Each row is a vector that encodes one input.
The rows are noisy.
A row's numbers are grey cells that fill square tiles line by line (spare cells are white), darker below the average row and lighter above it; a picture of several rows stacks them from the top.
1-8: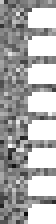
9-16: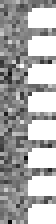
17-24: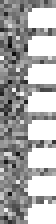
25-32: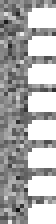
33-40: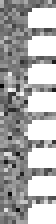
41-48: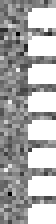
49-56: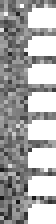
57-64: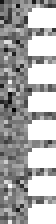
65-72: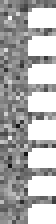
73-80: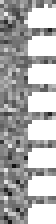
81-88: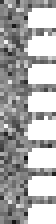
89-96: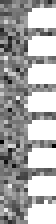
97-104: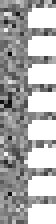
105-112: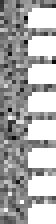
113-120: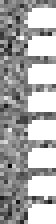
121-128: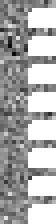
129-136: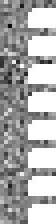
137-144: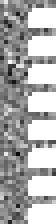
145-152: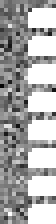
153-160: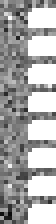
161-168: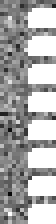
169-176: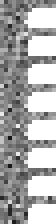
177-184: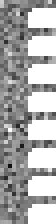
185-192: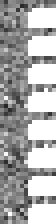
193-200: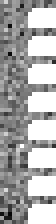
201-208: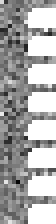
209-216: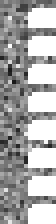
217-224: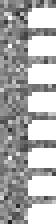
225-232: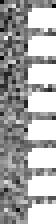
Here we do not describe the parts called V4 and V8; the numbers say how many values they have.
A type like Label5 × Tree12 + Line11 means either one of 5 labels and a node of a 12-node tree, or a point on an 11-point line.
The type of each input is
Bool × Circle5 × Circle5 + List2(V4) × V8.
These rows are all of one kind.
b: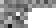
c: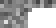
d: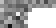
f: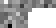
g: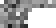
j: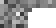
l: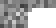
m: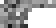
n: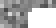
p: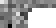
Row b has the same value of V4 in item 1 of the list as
c, d, f and l.
